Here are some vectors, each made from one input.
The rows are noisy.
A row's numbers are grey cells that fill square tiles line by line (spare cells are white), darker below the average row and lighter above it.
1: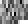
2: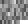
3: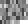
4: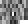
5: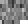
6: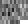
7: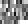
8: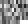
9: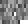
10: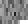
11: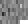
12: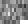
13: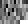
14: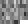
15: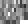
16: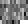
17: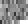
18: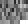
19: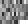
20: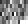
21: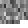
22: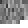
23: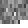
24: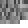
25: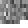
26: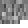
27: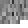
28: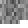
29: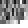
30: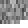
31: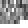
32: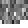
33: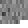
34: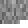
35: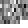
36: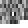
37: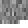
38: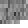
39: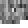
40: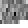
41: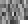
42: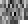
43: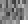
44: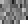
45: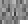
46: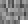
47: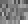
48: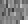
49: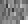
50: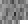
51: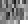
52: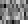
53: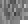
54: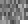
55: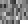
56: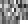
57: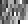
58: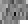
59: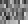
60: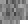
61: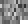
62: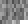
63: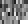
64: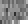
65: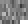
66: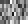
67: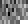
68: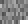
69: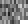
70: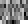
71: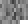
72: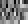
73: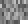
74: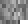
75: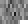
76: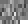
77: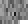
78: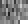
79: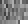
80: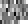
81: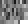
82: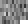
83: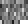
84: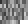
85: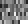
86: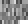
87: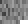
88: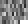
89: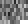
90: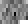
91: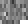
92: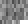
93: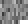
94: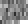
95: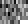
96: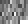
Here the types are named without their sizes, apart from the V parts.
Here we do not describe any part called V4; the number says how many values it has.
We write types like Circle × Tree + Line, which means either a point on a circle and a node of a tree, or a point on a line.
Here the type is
(Bool × Line + V4) × Line.
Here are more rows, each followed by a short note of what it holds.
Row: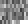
a point on each of two lines and a true/false value
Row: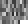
a point on a line and a value of V4
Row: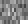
a point on a line and a value of V4
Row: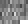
a point on a line and a value of V4
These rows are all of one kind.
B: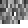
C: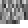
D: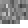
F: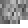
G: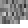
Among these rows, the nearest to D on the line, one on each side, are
C and G.
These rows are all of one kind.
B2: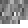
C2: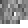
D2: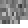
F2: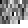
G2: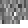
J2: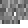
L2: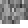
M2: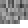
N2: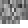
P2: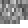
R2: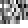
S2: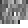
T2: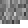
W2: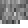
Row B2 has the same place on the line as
L2, N2 and P2.
